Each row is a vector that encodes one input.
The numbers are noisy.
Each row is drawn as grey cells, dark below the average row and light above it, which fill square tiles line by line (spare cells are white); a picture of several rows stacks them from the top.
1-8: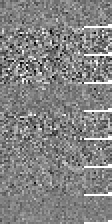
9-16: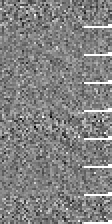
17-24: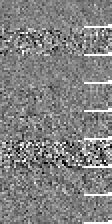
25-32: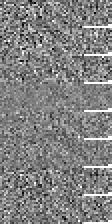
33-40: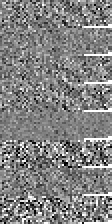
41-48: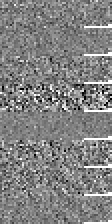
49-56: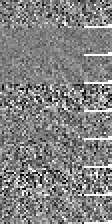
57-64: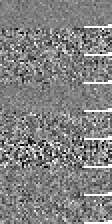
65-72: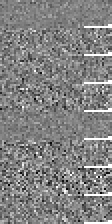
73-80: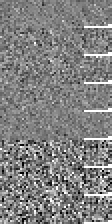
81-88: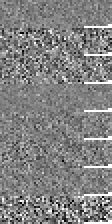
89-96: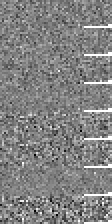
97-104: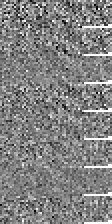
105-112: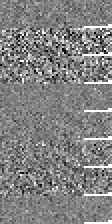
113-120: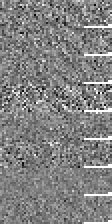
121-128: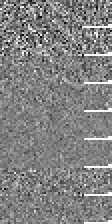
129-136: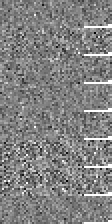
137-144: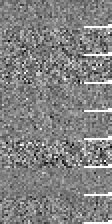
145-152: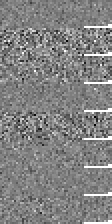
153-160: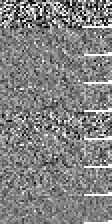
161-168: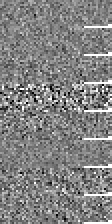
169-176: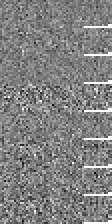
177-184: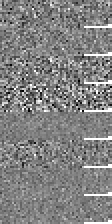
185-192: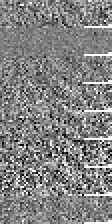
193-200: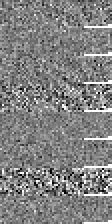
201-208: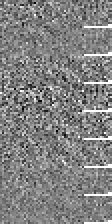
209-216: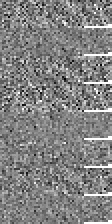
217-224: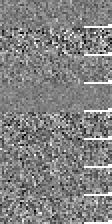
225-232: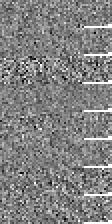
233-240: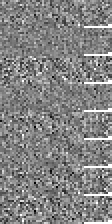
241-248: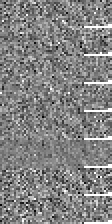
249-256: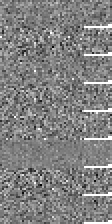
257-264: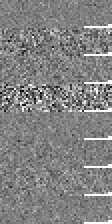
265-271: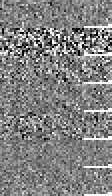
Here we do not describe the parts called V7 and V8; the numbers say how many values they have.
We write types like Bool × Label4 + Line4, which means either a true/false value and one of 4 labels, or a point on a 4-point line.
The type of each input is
Bool × Bool × Bool × Bool × Tree9 × Tree11 × V7 + V8.
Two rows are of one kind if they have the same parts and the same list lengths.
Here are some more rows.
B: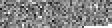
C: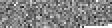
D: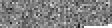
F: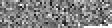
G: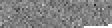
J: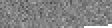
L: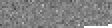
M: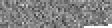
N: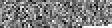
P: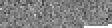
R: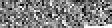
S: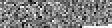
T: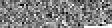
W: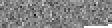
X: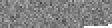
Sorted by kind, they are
B, F, G, J, L, M, N, P, R, S, T, W, X
C, D

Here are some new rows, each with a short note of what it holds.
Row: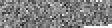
a value of V8
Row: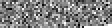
a value of V8
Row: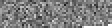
a node of a 9-node tree, a node of an 11-node tree, four true/false values and a value of V7
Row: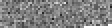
a value of V8
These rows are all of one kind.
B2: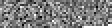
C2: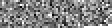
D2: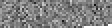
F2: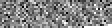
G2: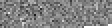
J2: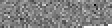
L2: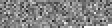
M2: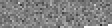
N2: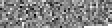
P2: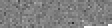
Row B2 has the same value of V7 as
F2, G2, L2 and M2.
